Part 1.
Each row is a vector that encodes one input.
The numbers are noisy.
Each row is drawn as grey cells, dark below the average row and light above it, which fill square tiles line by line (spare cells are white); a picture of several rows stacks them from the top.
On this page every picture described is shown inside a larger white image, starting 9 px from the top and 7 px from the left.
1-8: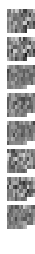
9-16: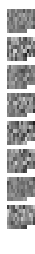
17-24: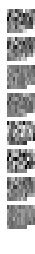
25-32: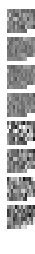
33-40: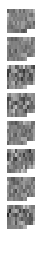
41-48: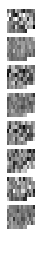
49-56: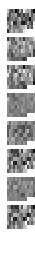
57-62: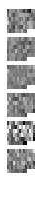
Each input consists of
a list of up to two points on a 5-point line.
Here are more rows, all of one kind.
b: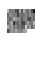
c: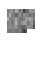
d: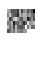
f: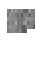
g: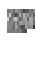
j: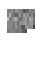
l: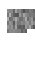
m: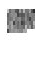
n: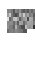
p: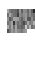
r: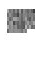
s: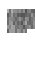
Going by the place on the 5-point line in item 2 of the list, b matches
f, m and r.
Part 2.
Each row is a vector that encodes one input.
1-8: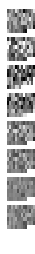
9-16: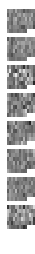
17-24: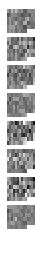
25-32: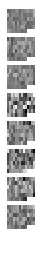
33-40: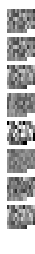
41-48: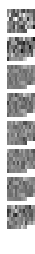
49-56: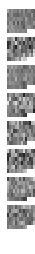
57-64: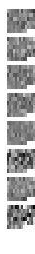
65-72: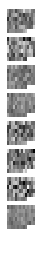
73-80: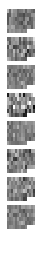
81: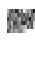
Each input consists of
a list of up to two points on a 5-point line.
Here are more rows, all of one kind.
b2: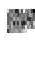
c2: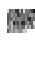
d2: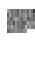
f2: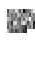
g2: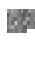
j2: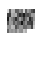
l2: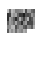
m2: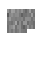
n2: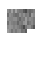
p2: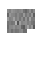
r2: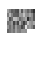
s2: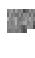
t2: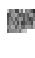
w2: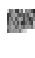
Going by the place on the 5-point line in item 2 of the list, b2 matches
c2, p2, r2 and t2.
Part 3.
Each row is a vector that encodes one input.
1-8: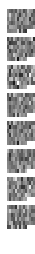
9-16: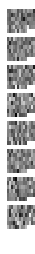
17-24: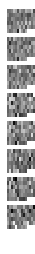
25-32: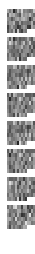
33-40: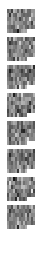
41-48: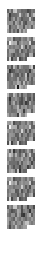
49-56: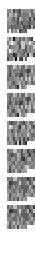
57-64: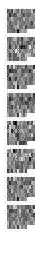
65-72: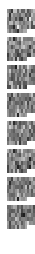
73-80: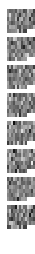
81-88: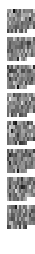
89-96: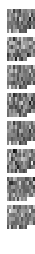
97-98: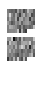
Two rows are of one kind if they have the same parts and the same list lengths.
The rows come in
2 kinds.
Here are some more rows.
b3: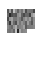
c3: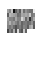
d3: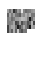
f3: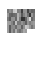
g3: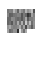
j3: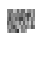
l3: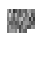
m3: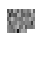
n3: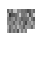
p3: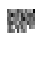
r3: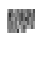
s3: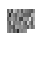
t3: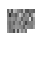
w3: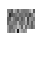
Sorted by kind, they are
b3, f3, g3, j3, m3, n3, p3, r3, s3, t3, w3
c3, d3, l3

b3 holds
a point on a 9-point circle.
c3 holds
a point on a 9-point line.
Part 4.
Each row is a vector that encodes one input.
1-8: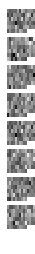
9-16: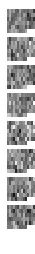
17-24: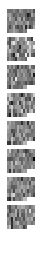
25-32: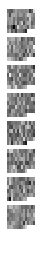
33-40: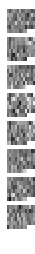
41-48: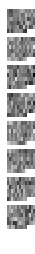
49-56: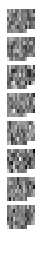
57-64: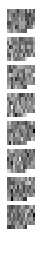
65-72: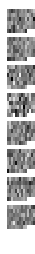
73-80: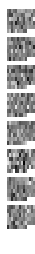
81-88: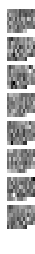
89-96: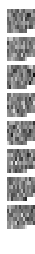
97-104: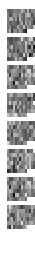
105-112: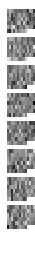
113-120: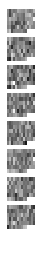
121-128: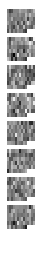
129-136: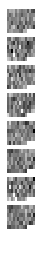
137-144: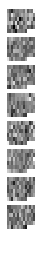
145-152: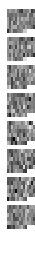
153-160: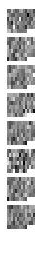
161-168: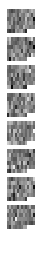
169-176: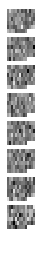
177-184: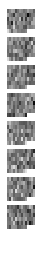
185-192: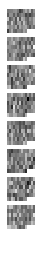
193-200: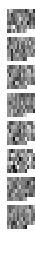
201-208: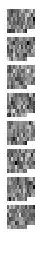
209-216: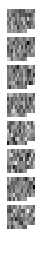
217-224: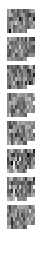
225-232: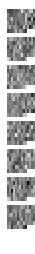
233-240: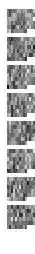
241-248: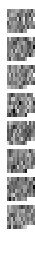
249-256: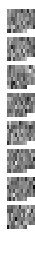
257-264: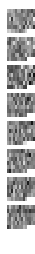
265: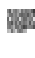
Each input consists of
a list of up to two points on an 11-point circle.
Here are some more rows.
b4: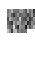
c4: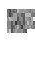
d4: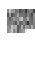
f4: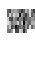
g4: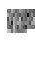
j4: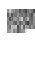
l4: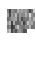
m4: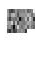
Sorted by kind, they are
b4, d4, g4, j4
c4, l4, m4
f4

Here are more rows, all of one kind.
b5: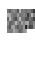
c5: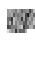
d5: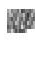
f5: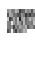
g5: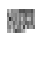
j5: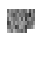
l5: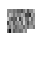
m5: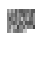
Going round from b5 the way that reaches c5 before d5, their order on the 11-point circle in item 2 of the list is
b5, j5, l5, f5, c5, d5, g5, m5.
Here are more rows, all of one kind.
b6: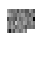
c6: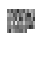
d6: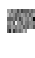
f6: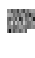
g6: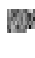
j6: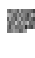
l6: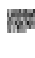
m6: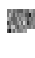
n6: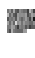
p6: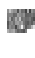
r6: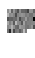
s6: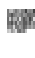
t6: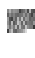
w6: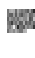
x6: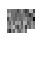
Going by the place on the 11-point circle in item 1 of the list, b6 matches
d6, f6, r6 and x6.
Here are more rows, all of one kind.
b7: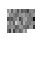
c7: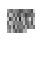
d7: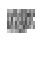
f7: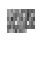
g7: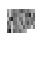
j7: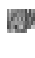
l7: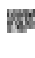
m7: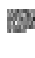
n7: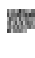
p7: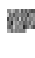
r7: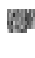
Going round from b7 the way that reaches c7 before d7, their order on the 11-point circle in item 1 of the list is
b7, g7, n7, c7, l7, d7, p7, r7, j7, f7, m7.
